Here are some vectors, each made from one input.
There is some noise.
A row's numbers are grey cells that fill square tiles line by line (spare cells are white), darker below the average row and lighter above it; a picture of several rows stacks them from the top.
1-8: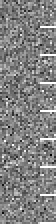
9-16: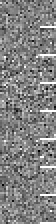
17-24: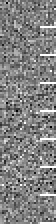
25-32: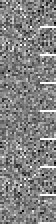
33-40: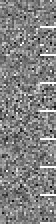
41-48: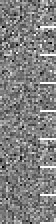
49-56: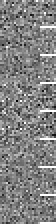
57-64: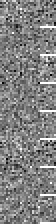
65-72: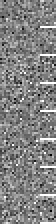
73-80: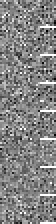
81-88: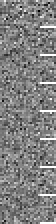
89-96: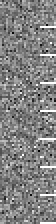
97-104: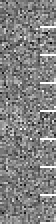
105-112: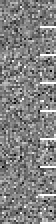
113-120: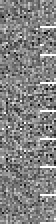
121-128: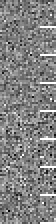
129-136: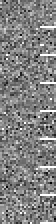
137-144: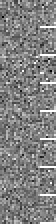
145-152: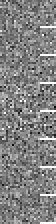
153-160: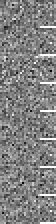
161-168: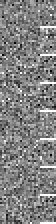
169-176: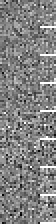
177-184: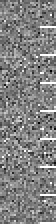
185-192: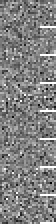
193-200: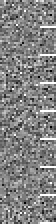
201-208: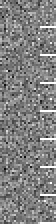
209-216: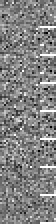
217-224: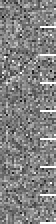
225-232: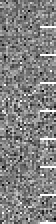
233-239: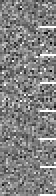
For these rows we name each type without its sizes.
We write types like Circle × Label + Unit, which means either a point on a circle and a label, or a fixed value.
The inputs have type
Bool × (Line × Line + List(Circle)).
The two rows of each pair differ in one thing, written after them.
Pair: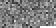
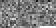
the true/false value
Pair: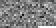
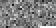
the place on the circle in item 1 of the list
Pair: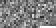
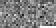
the place on the circle in item 1 of the list
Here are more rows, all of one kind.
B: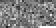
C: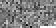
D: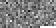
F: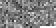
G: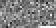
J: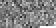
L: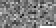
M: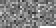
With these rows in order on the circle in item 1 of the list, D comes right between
G and M.
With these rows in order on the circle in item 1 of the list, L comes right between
J and M.
